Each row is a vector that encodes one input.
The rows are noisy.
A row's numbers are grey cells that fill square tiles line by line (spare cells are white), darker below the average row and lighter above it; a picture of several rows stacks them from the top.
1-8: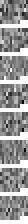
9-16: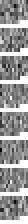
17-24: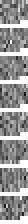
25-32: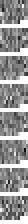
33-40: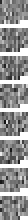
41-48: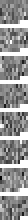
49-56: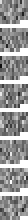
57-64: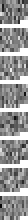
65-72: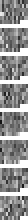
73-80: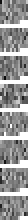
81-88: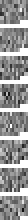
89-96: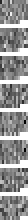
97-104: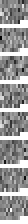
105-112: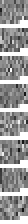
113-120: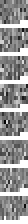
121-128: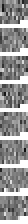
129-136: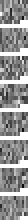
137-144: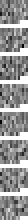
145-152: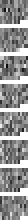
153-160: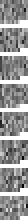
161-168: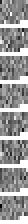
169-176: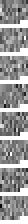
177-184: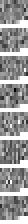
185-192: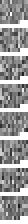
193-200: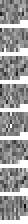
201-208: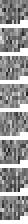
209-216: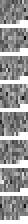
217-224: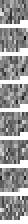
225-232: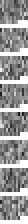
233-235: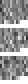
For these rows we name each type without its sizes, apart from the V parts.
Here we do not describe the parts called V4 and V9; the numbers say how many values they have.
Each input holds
either a value of V4 and a value of V9, or a list of points on a line.
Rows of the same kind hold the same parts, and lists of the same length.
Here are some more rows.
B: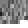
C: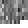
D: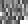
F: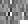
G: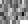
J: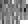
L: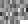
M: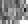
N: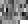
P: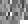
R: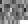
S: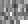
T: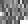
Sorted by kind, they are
B, F, J, M, P, R
C, D, T
G, L, S
N

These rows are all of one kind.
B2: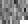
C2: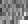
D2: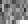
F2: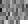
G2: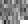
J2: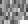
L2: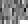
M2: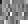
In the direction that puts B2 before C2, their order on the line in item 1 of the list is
G2, B2, L2, D2, C2, F2, J2, M2.
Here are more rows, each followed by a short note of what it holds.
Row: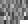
a list of two items
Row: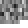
a list of one item
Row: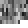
the empty list
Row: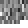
a value of V4 and a value of V9
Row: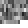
the empty list
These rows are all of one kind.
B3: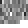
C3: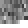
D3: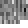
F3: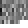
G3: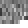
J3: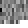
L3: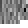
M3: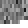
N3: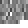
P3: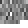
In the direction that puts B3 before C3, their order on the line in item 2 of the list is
D3, L3, J3, F3, B3, G3, C3, P3, N3, M3.
